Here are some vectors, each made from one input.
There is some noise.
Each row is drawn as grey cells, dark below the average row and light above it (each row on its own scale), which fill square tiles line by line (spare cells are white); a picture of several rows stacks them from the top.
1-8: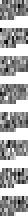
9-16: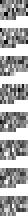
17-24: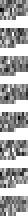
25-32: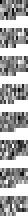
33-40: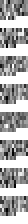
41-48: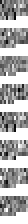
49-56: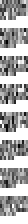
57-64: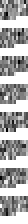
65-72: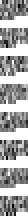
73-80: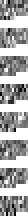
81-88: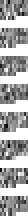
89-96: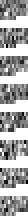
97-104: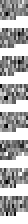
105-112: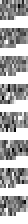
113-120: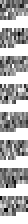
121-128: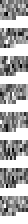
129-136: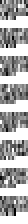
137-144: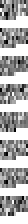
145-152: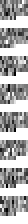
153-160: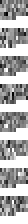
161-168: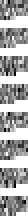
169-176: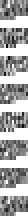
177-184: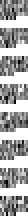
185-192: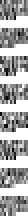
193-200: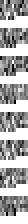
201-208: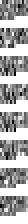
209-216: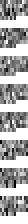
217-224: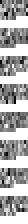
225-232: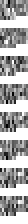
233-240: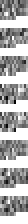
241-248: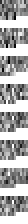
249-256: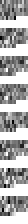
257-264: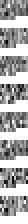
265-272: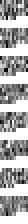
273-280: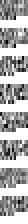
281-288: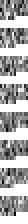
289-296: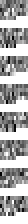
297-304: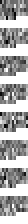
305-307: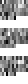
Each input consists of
a true/false value, together with either a fixed value, or a node of a 10-node tree.
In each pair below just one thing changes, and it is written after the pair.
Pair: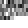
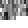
the true/false value
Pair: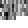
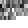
the true/false value
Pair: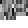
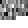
the node of the tree
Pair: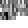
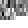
the true/false value
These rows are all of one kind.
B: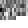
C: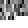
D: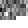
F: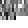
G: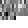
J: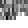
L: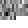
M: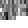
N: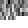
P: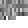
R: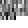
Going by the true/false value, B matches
C, D, N and P.
